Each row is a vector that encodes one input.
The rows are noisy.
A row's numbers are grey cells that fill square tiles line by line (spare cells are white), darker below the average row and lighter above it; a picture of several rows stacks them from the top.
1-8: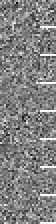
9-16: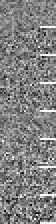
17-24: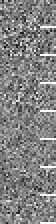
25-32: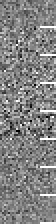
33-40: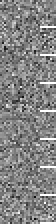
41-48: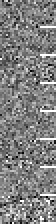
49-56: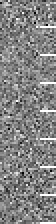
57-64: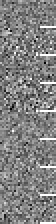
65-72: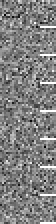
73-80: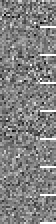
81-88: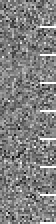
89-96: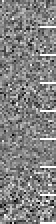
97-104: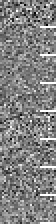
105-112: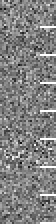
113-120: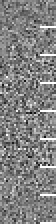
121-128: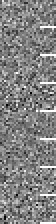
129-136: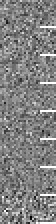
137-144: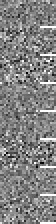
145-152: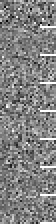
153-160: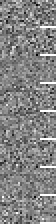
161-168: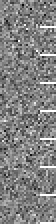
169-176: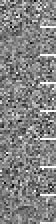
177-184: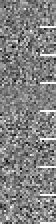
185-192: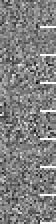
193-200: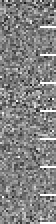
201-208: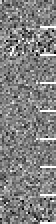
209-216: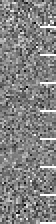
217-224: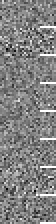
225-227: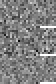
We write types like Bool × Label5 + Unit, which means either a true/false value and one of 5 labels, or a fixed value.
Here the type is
Bool × Bool × Bool × Bool + Line10 × (Tree10 + Unit).
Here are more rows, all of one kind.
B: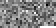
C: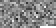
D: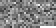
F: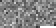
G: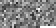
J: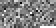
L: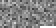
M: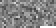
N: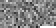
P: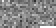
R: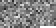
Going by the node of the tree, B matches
C, F, N and P.
